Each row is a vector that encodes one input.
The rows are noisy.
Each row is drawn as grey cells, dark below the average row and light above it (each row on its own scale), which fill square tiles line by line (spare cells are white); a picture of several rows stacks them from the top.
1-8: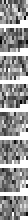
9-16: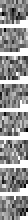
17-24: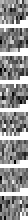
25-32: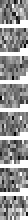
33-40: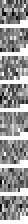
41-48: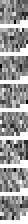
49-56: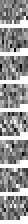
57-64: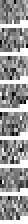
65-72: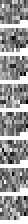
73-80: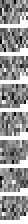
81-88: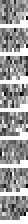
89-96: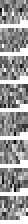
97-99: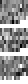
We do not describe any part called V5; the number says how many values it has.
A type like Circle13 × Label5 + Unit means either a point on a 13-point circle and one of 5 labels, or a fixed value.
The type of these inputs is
List2(Line4) × V5.
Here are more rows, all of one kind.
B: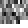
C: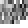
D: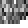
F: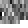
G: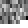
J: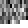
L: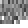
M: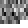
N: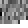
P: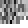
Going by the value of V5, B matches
D, M and P.
